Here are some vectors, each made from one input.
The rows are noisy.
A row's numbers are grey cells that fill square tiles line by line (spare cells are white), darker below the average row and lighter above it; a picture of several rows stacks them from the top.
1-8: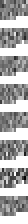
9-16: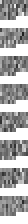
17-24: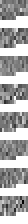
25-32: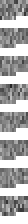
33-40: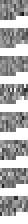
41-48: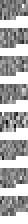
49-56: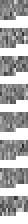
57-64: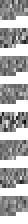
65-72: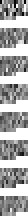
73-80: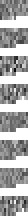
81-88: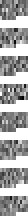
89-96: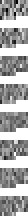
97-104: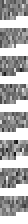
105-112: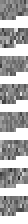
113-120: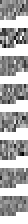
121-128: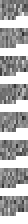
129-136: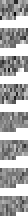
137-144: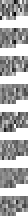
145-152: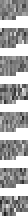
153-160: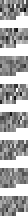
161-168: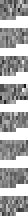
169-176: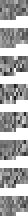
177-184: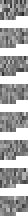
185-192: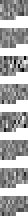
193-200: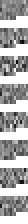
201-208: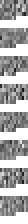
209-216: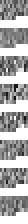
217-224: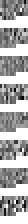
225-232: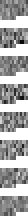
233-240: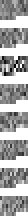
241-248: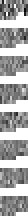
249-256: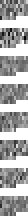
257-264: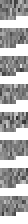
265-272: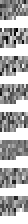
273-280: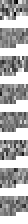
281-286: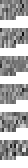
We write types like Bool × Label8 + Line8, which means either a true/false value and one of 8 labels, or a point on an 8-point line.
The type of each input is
Bool × Bool × Bool × (Tree7 + Unit) + Tree18.
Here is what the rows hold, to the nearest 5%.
About 30% of them hold a node of an 18-node tree. The rest hold three true/false values, together with either a fixed value, or a node of a 7-node tree.
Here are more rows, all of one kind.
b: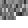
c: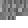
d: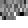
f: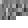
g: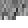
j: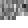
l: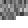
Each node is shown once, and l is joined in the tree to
c and g.
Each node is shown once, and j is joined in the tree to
c and f.
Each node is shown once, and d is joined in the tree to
b and c.
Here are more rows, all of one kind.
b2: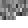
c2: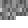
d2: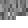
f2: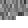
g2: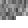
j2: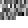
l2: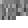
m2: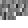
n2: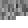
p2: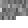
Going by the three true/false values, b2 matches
d2, f2 and n2.
